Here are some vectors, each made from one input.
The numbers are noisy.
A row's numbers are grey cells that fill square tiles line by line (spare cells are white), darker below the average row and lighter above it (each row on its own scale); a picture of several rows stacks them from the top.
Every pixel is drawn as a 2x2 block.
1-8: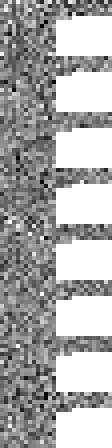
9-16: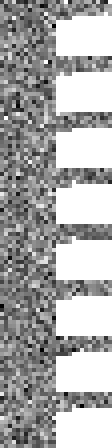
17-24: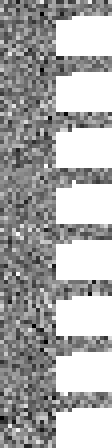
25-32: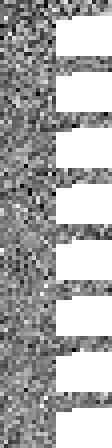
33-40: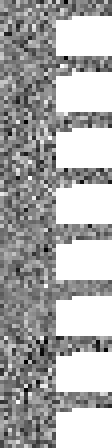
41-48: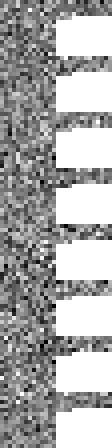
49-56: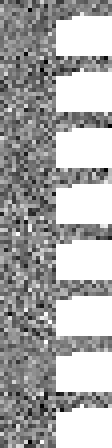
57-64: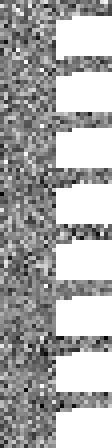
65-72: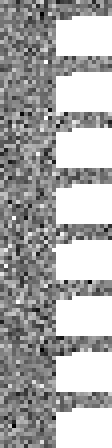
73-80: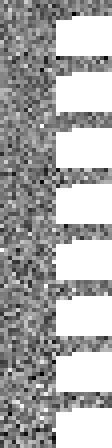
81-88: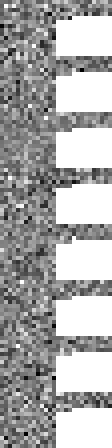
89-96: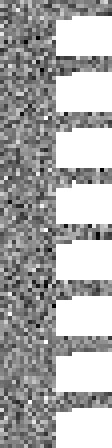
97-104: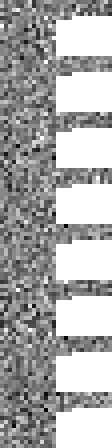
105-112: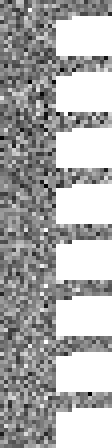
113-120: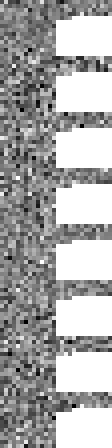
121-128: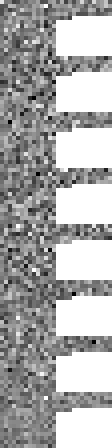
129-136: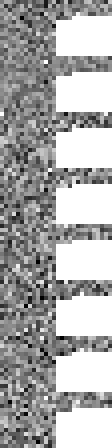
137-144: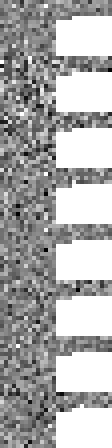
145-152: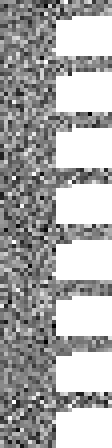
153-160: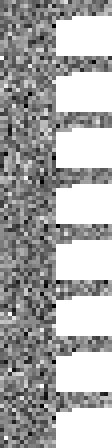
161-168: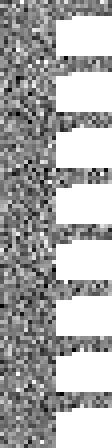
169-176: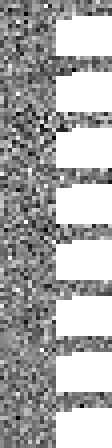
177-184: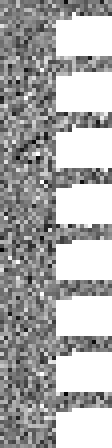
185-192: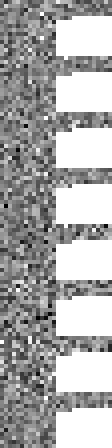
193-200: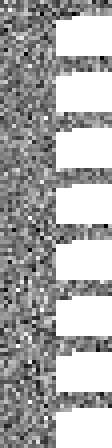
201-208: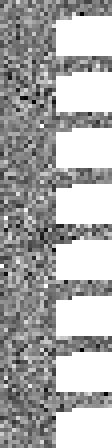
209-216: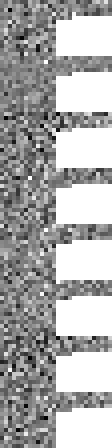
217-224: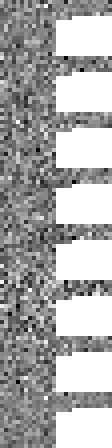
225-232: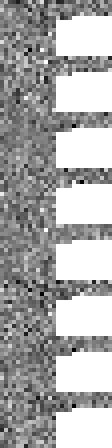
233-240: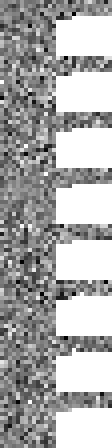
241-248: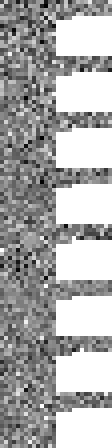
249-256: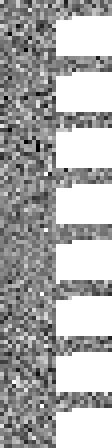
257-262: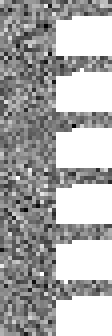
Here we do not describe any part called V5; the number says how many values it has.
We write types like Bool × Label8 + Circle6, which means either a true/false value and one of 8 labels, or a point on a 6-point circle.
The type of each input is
Circle8 × (Line6 + V5) + List3(Circle10).
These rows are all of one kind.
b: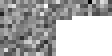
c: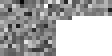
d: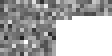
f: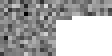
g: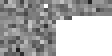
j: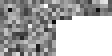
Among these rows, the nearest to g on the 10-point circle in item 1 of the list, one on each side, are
b and f.
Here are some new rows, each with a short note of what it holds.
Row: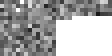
a list of one item
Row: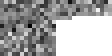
a point on an 8-point circle and a value of V5
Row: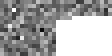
the empty list
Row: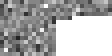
a list of three items
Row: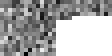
a point on an 8-point circle and a point on a 6-point line
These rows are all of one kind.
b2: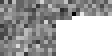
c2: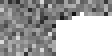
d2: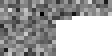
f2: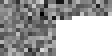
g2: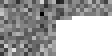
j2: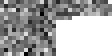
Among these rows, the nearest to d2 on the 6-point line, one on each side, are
b2 and g2.
